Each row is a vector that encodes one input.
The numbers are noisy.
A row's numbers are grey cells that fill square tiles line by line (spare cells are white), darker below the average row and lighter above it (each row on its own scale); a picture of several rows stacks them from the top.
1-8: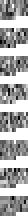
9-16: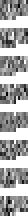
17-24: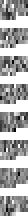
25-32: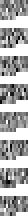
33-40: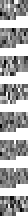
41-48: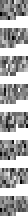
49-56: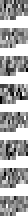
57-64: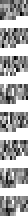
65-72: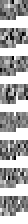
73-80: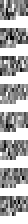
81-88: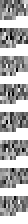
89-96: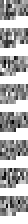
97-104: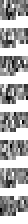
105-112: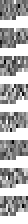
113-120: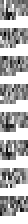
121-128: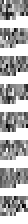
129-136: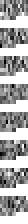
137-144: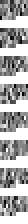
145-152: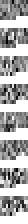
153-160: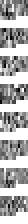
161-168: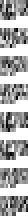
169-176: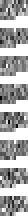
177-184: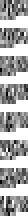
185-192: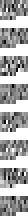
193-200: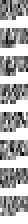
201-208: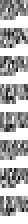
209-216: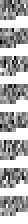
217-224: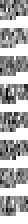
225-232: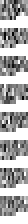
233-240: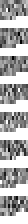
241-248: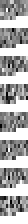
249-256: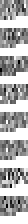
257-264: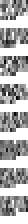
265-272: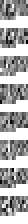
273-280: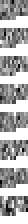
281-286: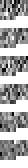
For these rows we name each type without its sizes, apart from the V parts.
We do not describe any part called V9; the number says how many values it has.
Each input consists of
either a point on a circle, or three true/false values, or a value of V9.
